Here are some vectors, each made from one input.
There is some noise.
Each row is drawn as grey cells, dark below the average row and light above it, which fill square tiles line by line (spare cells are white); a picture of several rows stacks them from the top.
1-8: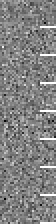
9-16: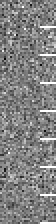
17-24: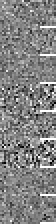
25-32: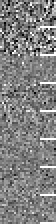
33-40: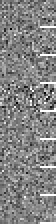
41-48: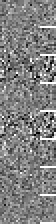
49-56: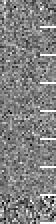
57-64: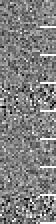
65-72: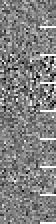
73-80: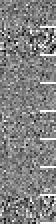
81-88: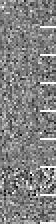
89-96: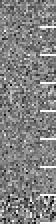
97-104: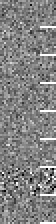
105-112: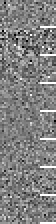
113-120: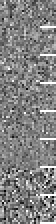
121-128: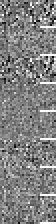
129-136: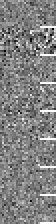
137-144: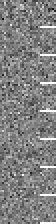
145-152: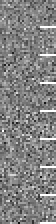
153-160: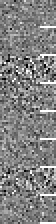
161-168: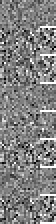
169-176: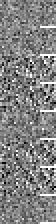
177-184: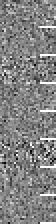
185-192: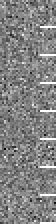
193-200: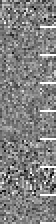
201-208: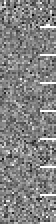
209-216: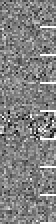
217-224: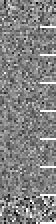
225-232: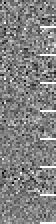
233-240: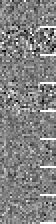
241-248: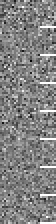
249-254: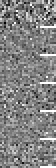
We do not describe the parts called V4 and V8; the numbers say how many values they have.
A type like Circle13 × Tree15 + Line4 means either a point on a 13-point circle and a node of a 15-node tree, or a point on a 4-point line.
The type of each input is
Bool × V4 + (Label5 × V8 + Unit) × Tree7.
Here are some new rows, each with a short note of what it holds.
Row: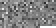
one of 5 labels, a node of a 7-node tree and a value of V8
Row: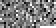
a true/false value and a value of V4
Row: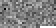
a node of a 7-node tree
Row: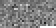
one of 5 labels, a node of a 7-node tree and a value of V8
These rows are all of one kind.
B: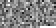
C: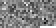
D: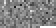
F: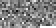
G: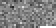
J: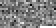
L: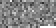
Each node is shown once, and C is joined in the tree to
D.
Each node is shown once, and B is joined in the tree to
F and J.
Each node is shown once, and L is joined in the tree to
G.
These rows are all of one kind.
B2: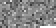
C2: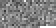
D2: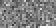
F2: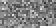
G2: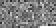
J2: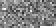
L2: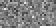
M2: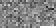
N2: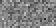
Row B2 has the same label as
C2, D2 and N2.
